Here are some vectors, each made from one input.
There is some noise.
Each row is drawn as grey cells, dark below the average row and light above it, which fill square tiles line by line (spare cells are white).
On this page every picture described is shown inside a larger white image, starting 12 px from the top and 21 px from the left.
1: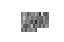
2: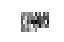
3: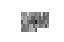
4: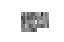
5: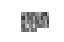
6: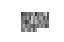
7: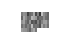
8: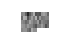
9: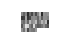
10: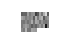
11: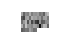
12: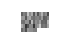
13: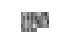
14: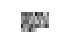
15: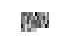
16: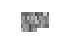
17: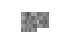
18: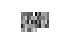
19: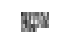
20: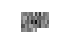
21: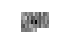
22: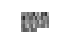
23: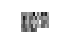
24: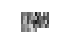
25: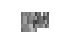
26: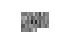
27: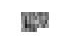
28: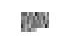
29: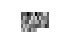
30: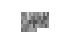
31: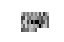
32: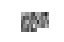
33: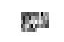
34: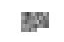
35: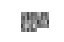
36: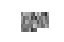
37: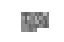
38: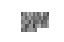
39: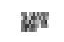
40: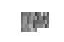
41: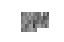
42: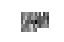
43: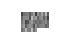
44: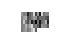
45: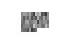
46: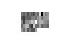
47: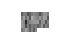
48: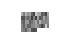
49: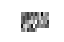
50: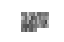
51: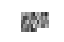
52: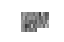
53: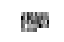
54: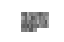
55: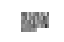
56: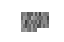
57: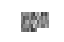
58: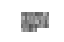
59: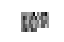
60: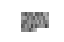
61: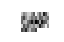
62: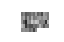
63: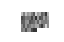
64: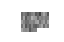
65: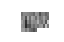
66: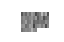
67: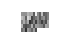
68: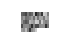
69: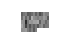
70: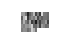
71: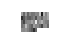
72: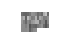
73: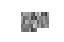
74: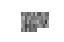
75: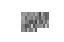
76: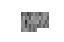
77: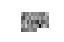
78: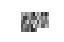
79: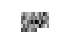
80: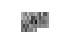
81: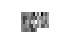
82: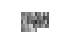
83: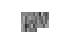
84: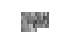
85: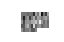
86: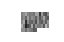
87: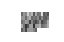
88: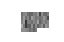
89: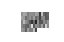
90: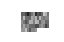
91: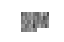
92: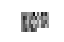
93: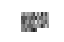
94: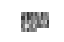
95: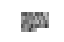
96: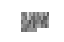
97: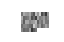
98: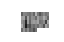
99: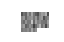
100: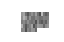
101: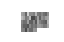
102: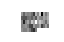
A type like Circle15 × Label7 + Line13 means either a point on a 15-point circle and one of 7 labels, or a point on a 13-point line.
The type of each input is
List2(Line6) + Tree8.
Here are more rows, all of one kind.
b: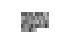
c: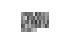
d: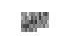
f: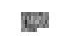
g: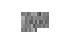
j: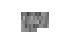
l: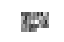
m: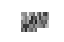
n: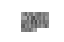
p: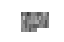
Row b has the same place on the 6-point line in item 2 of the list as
g, l, m and p.
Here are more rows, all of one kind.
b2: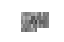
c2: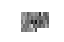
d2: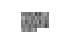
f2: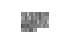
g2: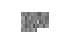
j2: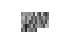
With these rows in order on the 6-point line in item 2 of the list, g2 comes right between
c2 and d2.
